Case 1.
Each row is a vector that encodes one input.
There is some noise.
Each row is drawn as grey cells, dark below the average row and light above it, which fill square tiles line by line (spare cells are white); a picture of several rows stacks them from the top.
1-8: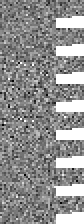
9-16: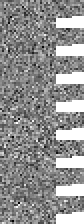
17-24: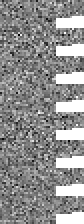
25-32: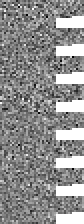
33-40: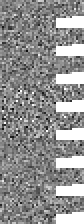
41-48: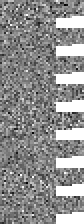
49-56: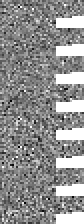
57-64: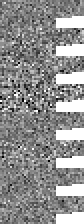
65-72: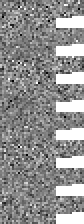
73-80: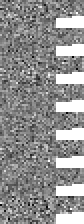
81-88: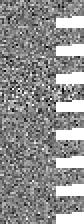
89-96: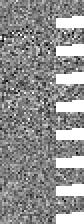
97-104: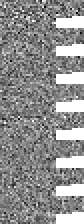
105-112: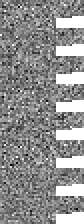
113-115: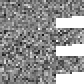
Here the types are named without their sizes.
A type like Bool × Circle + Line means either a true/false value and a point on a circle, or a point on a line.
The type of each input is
Circle × List(Line).
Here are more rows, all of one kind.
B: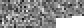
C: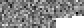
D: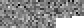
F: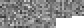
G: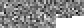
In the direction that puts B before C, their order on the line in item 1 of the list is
F, G, B, C, D.
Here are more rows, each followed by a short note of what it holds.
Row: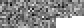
a point on a circle, together with a list of two items
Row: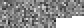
a point on a circle, together with a list of two items
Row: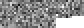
a point on a circle, together with a list of one item
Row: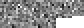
a point on a circle, together with the empty list
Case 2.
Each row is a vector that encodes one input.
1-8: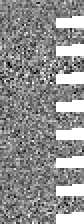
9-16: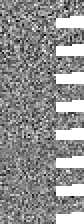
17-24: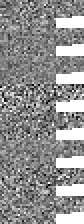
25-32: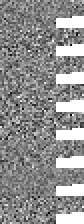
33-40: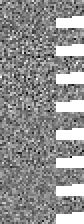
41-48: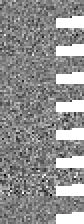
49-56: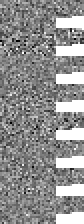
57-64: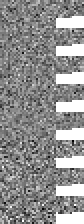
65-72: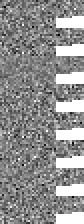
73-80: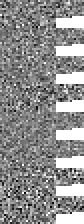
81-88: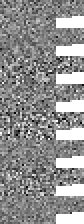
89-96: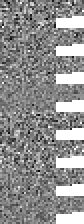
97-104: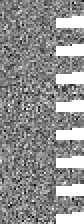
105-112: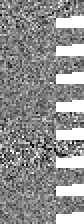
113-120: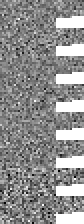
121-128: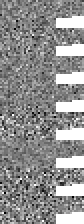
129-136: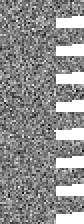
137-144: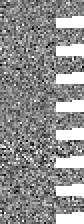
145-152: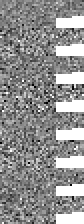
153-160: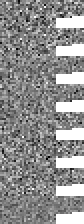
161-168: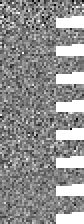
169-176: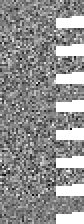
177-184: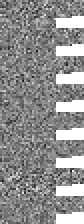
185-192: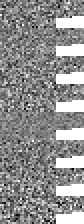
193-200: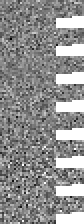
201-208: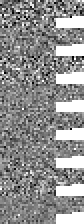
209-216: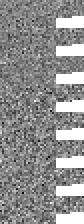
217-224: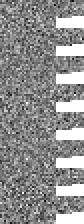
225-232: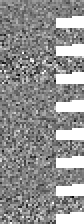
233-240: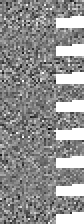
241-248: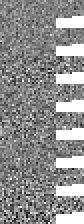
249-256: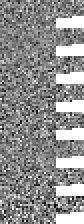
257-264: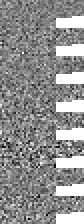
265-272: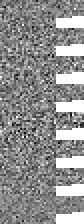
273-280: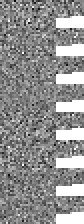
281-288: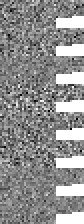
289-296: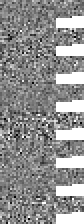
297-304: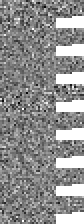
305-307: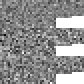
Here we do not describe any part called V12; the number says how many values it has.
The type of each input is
(Circle11 + Unit) × V12 + Line5 × Line10.
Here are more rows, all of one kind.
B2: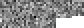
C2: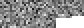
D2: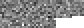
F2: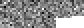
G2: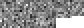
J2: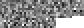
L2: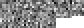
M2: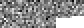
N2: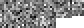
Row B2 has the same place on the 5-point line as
G2, L2 and N2.
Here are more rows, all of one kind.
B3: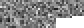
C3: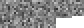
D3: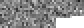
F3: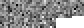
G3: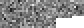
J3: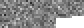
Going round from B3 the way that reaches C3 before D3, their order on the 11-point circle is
B3, C3, D3, G3, J3, F3.
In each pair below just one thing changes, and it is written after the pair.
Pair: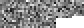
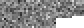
the value of V12
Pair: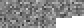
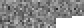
the place on the 11-point circle
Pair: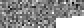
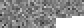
the value of V12
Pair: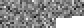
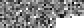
the place on the 11-point circle
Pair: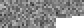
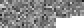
the value of V12
